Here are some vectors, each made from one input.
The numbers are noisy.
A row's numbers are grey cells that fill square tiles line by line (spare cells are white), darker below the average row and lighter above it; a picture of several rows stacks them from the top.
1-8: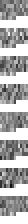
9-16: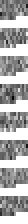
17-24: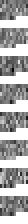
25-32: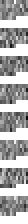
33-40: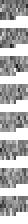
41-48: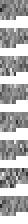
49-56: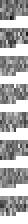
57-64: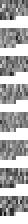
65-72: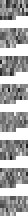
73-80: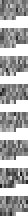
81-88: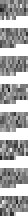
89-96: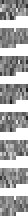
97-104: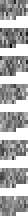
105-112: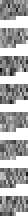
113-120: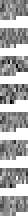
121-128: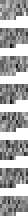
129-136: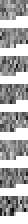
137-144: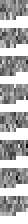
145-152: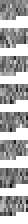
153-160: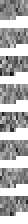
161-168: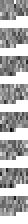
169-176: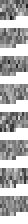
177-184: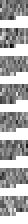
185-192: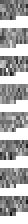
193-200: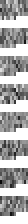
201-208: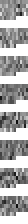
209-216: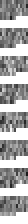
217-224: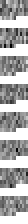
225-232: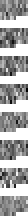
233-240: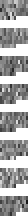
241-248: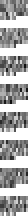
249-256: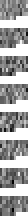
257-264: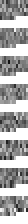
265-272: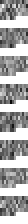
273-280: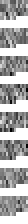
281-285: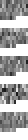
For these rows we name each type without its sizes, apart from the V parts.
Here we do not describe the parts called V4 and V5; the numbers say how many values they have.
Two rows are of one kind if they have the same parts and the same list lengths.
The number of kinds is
3.
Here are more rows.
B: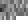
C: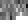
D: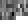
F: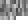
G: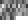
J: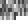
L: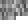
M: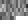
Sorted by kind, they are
B, F, J, L
C, D
G, M

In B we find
four true/false values and a value of V4.
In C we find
a point on a circle and a value of V5.
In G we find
a value of V5.
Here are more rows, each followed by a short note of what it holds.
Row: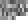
four true/false values and a value of V4
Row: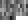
a point on a circle and a value of V5
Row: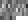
a value of V5
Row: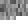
four true/false values and a value of V4
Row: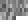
four true/false values and a value of V4
